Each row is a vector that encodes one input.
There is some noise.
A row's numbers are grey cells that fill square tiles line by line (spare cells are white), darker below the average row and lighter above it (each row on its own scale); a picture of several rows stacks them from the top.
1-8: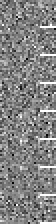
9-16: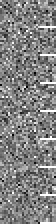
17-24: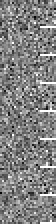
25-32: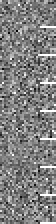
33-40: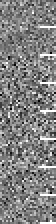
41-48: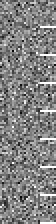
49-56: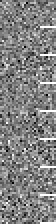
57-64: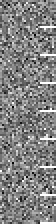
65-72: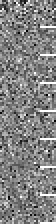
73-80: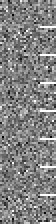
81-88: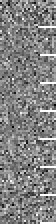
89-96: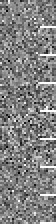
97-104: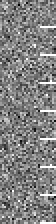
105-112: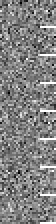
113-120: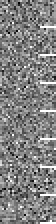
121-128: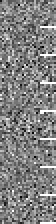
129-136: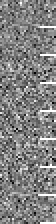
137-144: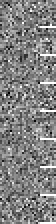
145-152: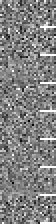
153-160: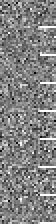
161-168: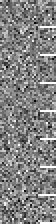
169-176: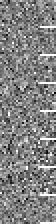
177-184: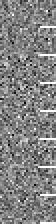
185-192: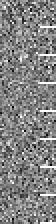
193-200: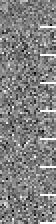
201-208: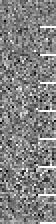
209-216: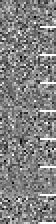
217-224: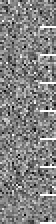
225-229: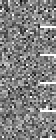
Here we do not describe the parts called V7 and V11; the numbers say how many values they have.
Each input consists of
either a point on a 9-point circle, a true/false value, a value of V7 and a value of V11, or a fixed value.
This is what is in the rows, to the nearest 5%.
About 95% of them hold a point on a 9-point circle, a true/false value, a value of V7 and a value of V11. The rest hold a fixed value.
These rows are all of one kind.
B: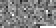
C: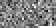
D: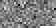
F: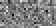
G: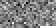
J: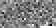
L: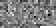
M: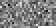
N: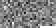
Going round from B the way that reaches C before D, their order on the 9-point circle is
B, L, F, G, J, N, M, C, D.
